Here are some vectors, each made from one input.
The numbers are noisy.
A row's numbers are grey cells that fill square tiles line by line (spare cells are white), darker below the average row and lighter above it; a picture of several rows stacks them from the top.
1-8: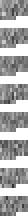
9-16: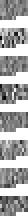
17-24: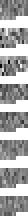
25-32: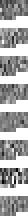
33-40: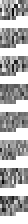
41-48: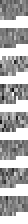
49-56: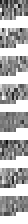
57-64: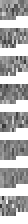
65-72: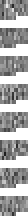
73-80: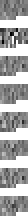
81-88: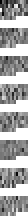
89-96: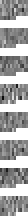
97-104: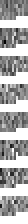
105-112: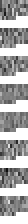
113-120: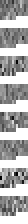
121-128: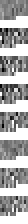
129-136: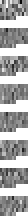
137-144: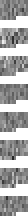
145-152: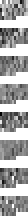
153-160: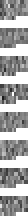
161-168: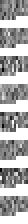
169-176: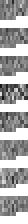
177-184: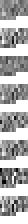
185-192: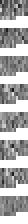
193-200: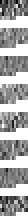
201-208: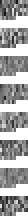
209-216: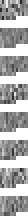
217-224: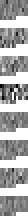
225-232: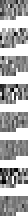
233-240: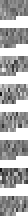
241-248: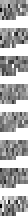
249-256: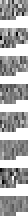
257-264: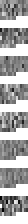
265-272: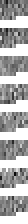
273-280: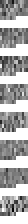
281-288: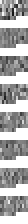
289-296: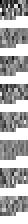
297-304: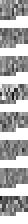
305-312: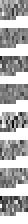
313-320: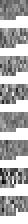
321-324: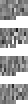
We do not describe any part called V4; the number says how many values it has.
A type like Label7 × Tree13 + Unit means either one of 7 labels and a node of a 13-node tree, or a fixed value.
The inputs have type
Bool × (Circle11 + Unit) + Line6 × V4.
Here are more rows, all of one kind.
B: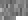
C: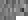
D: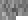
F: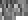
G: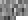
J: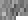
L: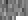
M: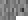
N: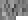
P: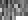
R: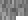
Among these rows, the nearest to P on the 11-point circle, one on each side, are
F and L.
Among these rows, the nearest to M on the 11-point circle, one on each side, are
C and N.
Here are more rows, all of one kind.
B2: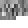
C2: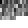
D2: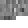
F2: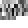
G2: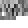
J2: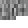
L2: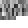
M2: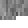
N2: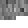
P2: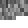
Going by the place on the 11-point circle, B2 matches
C2, F2 and G2.
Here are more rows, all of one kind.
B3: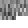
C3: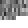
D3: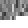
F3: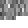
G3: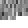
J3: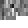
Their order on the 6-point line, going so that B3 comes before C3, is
J3, F3, G3, B3, C3, D3.
